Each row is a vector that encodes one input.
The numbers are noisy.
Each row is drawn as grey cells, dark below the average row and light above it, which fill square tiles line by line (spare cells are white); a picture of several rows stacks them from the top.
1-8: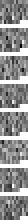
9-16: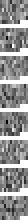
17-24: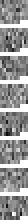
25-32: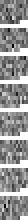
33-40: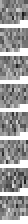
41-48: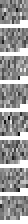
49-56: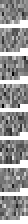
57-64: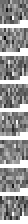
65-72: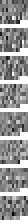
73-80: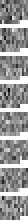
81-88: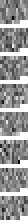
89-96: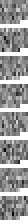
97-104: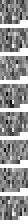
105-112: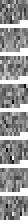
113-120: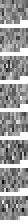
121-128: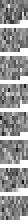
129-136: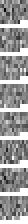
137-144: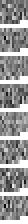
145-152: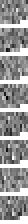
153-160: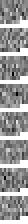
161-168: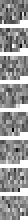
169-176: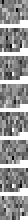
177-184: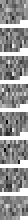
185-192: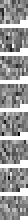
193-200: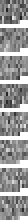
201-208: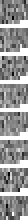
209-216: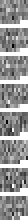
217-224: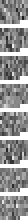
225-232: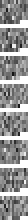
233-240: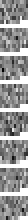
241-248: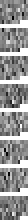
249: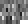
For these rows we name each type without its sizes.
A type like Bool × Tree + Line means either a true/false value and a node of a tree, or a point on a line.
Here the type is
(Circle + Unit) × Label × Label.
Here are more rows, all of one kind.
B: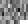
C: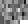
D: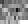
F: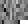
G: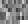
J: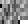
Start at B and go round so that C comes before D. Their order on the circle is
B, C, F, J, G, D.
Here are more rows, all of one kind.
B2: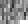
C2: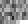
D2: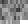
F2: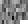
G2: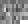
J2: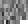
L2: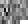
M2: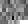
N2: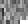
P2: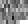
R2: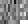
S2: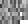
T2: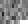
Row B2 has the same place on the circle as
J2 and T2.
